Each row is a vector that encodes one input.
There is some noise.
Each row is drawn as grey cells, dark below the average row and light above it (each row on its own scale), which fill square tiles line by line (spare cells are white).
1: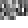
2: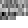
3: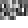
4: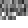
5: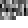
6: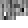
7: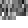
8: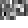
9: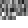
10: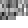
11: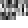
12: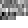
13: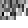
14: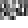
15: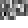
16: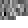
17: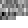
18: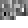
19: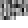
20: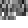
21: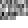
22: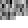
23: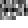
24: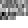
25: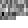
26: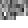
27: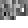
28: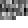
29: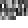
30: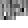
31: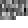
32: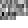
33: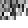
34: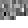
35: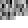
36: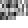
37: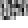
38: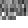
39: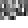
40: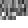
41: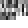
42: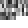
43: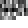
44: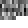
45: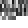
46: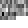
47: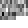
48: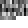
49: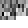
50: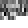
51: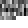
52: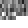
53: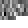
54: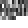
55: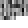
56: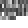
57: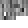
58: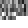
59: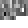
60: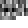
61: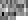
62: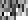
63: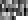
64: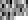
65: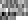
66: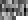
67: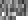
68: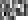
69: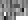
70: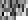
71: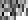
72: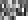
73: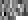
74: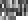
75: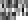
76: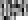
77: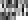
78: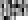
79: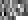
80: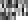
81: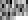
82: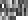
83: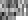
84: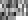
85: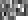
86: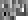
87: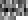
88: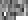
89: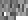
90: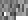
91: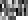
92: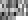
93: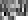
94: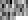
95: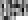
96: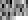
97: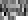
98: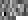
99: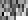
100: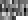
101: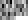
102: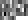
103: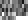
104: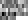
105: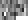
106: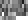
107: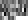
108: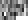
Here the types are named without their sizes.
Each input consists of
a node of a tree and a true/false value.
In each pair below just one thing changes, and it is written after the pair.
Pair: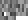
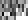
the node of the tree
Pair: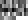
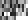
the true/false value
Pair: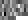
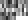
the true/false value
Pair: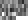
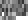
the node of the tree
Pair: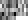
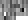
the node of the tree
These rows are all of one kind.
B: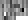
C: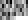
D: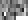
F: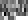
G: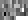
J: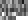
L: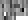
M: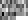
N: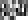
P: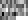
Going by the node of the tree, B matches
J and L.
